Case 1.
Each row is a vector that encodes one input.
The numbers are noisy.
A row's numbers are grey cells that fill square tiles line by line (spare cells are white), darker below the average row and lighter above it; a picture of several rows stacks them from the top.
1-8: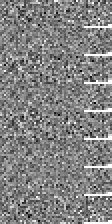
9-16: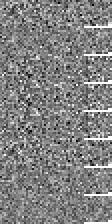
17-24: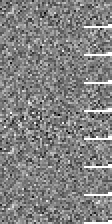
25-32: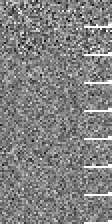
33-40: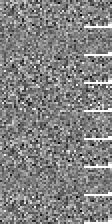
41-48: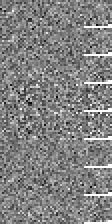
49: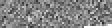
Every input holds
a point on a 5-point line.
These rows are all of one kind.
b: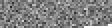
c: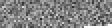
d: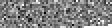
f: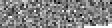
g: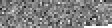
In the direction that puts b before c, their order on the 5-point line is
d, g, b, c, f.
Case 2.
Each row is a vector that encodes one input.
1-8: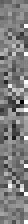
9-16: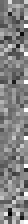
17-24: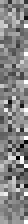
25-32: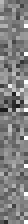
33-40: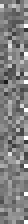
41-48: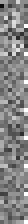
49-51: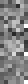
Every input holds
three true/false values.
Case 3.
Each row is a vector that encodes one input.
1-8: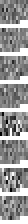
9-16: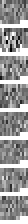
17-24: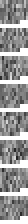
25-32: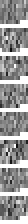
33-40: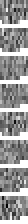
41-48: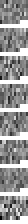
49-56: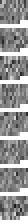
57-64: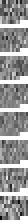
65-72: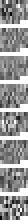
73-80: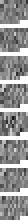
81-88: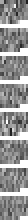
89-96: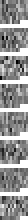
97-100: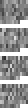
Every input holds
one of 5 labels.
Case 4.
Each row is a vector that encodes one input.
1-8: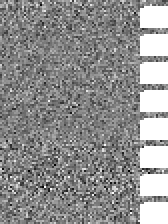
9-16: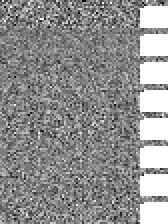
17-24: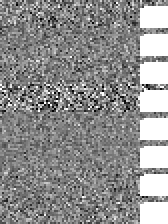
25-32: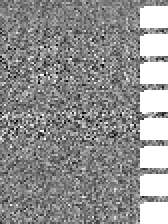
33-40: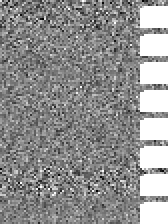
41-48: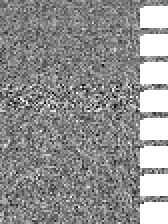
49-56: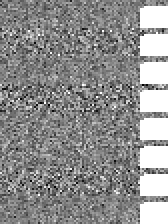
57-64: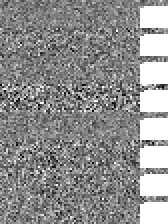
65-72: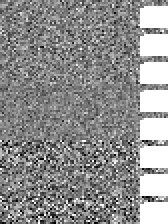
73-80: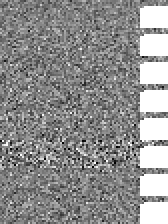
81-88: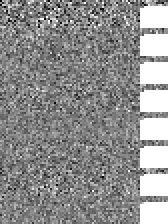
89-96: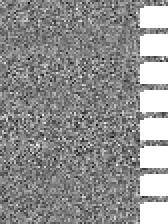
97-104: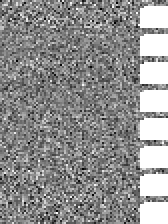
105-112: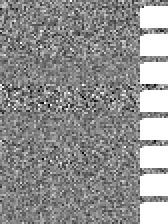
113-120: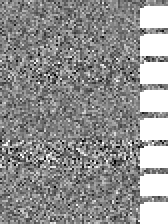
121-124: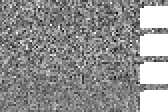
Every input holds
a point on an 11-point circle.
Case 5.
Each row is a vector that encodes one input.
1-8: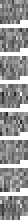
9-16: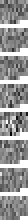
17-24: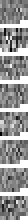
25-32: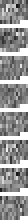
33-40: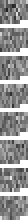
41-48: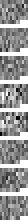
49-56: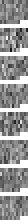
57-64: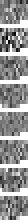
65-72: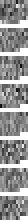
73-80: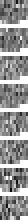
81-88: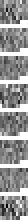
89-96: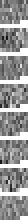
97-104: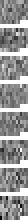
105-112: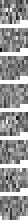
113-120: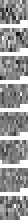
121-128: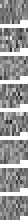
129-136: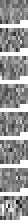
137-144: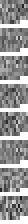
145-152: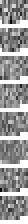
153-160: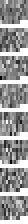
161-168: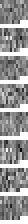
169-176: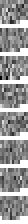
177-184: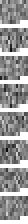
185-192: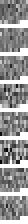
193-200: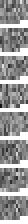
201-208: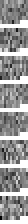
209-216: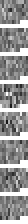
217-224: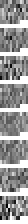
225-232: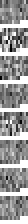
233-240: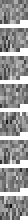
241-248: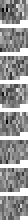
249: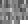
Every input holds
a point on a 13-point circle.
